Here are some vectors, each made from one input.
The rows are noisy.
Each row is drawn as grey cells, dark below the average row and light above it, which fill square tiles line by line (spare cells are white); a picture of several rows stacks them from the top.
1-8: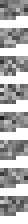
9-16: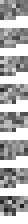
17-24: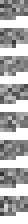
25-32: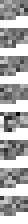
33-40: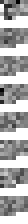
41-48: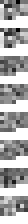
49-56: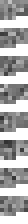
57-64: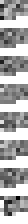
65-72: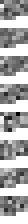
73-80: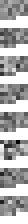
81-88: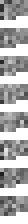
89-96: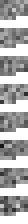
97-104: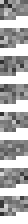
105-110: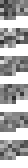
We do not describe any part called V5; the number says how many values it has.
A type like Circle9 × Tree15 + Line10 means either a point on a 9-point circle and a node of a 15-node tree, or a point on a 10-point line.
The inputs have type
List2(Bool × V5).
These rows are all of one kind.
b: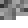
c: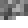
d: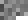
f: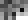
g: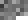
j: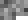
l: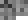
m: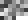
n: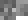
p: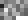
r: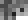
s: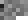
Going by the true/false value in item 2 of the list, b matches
j, n, p and s.
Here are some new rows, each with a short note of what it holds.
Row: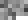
a list of two items
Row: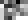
the empty list
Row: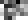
the empty list
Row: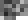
a list of two items
